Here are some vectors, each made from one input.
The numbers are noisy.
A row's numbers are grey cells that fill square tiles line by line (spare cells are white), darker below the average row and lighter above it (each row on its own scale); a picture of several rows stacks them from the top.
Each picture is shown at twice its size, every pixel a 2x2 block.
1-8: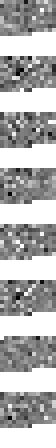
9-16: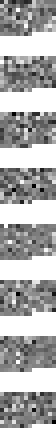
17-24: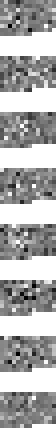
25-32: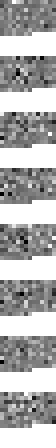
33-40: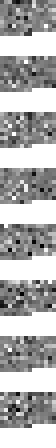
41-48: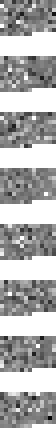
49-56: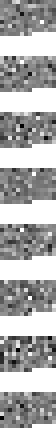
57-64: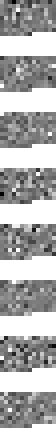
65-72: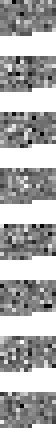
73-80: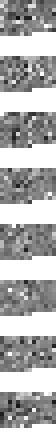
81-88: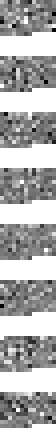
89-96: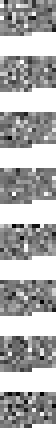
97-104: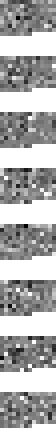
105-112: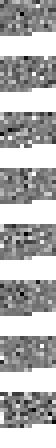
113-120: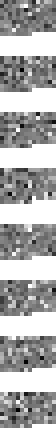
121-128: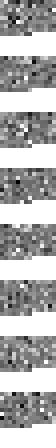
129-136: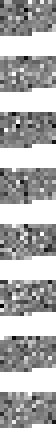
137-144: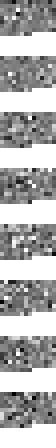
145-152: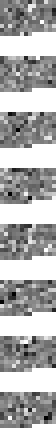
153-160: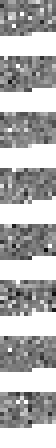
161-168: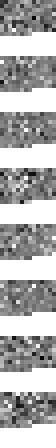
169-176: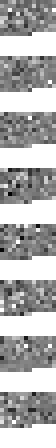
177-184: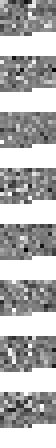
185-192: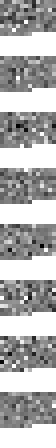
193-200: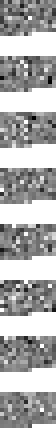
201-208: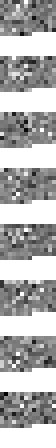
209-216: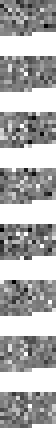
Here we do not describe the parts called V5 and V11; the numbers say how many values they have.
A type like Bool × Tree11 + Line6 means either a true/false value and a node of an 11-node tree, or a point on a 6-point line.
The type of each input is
Bool × Label6 × V5 × V11.
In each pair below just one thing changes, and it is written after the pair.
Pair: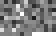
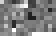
the true/false value
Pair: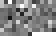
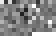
the label
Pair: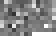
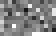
the value of V5
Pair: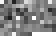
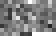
the true/false value
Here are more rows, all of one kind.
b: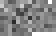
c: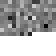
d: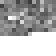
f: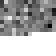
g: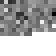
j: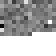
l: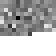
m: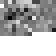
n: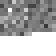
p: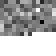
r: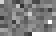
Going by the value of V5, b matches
c, j, m and r.
